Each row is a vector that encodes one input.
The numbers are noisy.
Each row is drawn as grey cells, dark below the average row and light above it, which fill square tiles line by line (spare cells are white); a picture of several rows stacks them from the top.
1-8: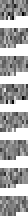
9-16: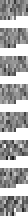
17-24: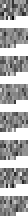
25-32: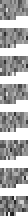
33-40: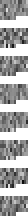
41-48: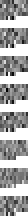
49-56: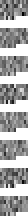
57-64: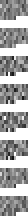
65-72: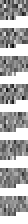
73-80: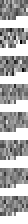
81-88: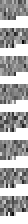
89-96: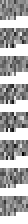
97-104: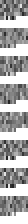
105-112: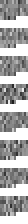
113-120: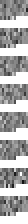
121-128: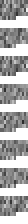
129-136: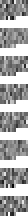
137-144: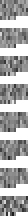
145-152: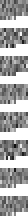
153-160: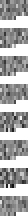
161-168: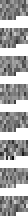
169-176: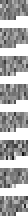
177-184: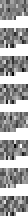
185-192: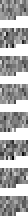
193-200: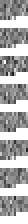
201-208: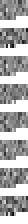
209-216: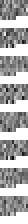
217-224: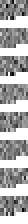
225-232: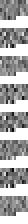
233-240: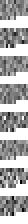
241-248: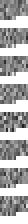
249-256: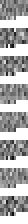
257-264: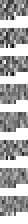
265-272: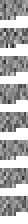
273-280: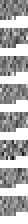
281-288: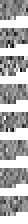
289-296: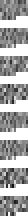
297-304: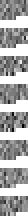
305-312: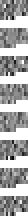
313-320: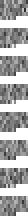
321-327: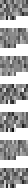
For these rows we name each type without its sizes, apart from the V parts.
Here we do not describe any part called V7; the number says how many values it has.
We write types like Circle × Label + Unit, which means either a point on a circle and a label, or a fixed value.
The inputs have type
List(Circle) + V7 × V7 × V7.
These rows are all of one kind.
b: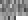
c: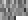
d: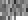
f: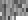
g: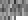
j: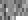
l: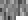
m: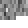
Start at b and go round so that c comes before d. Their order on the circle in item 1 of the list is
b, c, l, m, j, f, d, g.
